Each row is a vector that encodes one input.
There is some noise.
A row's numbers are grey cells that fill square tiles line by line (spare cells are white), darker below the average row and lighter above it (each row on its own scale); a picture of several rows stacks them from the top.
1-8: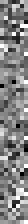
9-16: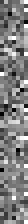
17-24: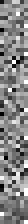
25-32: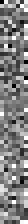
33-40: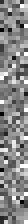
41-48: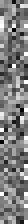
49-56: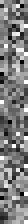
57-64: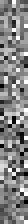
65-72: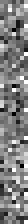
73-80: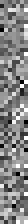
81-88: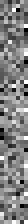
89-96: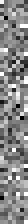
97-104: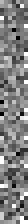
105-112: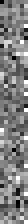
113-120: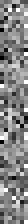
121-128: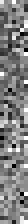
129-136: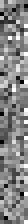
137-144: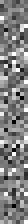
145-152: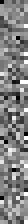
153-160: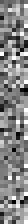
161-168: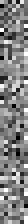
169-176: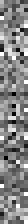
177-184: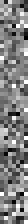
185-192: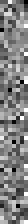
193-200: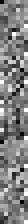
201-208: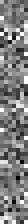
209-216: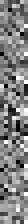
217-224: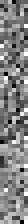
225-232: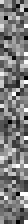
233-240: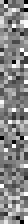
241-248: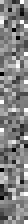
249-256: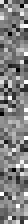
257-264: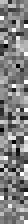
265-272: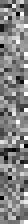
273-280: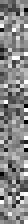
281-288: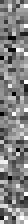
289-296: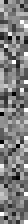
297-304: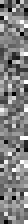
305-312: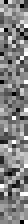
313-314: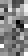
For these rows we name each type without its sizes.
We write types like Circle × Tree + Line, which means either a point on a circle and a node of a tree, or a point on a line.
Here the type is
Label × Label × (Label + Line).
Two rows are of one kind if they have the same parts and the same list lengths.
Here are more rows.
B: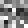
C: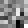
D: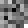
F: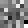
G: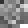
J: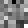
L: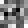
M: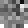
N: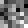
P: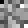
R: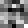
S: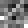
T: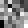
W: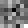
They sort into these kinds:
B, D, F, L, M, N, R, S, T, W
C, G, J, P

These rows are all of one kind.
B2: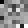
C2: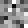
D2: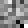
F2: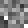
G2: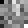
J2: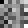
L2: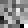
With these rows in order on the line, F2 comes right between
D2 and L2.
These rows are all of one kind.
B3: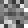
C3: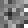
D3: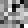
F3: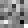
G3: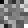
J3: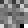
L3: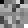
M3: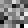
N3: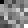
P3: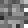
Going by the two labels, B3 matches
G3 and L3.
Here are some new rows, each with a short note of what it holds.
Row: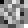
two labels and a point on a line
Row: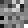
two labels and a point on a line
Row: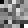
two labels and a point on a line
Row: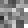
two labels and a point on a line
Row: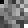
two labels and a point on a line
